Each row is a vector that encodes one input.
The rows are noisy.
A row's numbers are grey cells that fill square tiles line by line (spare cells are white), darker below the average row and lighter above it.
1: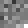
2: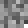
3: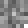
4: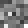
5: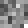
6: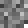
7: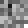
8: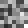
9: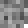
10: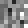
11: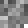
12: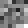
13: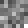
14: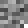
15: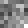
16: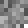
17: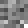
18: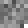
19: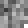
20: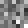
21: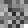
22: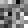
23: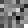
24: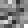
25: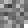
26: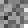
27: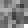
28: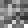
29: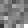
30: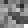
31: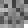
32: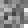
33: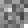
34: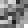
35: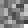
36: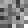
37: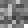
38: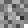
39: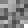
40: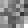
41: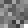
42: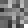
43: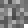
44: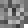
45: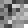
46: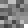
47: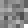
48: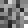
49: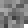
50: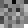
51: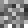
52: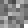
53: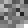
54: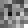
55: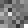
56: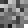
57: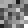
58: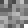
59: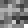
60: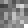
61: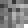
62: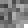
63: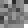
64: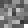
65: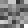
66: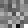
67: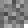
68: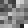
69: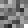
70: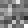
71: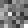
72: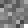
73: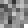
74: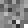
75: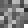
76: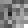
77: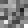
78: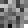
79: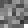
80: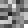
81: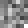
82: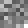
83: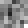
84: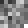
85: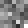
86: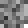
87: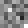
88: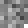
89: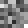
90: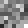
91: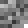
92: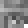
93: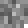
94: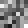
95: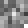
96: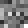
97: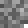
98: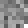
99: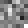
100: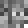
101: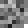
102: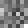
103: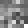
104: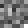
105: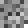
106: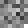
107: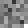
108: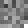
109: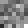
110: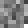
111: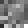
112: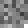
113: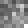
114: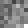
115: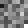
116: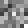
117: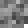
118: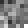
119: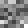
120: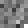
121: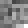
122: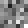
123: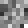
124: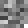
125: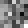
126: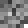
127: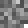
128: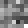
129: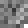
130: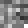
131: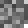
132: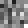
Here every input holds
either a point on a 4-point line, or a point on an 8-point line, or a point on an 11-point line.
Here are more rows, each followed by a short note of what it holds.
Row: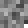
a point on an 8-point line
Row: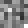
a point on an 8-point line
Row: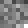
a point on an 11-point line
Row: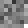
a point on an 11-point line
